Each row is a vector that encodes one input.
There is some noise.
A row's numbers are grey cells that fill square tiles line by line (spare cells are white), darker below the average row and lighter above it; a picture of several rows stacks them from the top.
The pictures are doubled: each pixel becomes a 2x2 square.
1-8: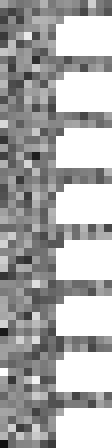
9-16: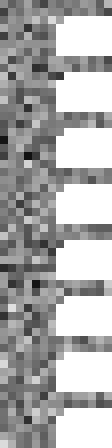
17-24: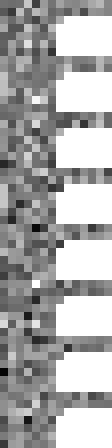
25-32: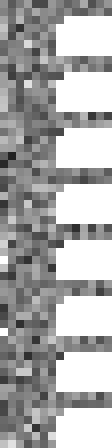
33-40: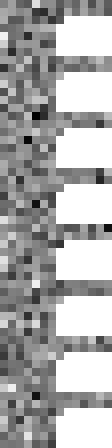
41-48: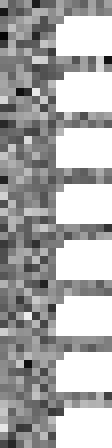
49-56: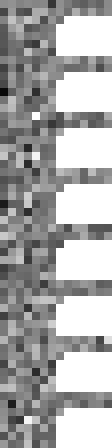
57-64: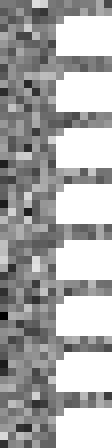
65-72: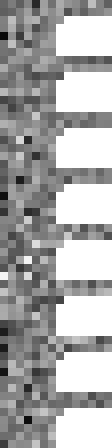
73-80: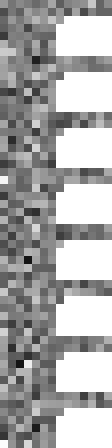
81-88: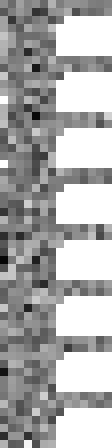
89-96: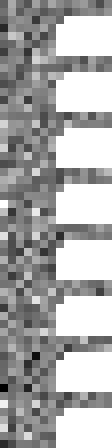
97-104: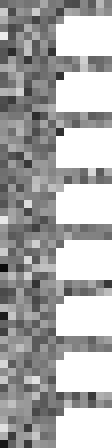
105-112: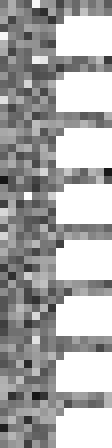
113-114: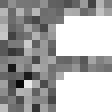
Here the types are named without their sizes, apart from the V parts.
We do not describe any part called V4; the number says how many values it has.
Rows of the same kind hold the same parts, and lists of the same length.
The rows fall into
2 kinds.
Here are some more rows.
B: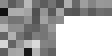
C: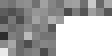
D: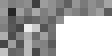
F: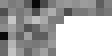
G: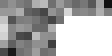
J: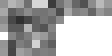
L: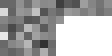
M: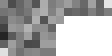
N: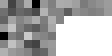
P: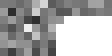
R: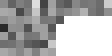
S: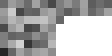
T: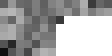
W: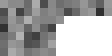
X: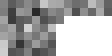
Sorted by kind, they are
B, D, G, J, L, P, T, X
C, F, M, N, R, S, W

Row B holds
four true/false values and a value of V4.
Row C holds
a node of a tree and four true/false values.
